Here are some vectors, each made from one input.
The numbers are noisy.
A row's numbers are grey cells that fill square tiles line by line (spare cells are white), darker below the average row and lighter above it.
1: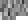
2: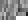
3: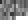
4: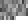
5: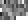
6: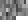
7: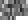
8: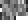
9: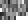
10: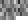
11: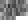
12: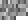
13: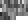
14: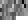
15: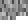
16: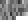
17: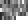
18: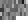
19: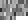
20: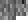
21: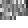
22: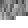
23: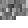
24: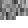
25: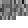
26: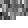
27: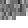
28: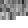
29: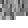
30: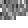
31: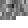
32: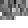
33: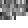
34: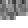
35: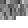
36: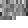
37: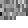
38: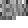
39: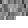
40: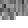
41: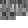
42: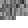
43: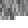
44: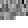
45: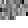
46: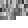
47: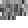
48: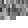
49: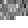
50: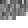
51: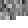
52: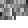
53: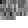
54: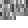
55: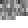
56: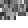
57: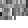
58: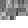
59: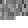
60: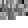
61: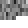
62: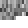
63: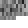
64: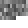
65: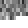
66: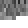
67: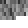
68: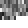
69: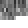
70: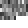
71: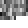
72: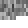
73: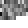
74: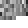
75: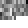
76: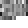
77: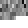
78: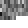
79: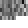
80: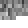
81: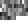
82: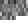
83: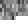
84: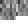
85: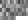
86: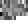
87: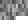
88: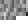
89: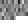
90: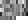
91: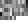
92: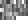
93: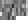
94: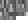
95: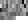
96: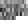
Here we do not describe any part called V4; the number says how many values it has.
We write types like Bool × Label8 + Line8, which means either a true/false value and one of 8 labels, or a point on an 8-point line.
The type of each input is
Bool × Label5 × List2(V4).
